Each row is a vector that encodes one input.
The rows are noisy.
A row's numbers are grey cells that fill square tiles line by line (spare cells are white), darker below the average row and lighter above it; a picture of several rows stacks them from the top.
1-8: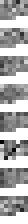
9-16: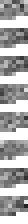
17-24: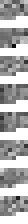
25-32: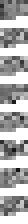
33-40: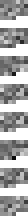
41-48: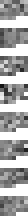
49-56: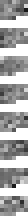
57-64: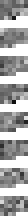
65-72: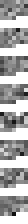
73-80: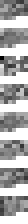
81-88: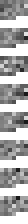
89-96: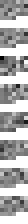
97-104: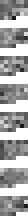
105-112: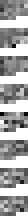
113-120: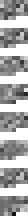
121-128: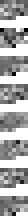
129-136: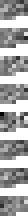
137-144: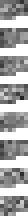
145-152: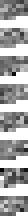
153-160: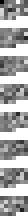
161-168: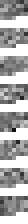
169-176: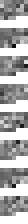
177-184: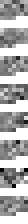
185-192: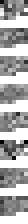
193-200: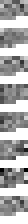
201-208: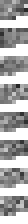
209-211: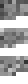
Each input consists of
one of 11 labels and a true/false value.
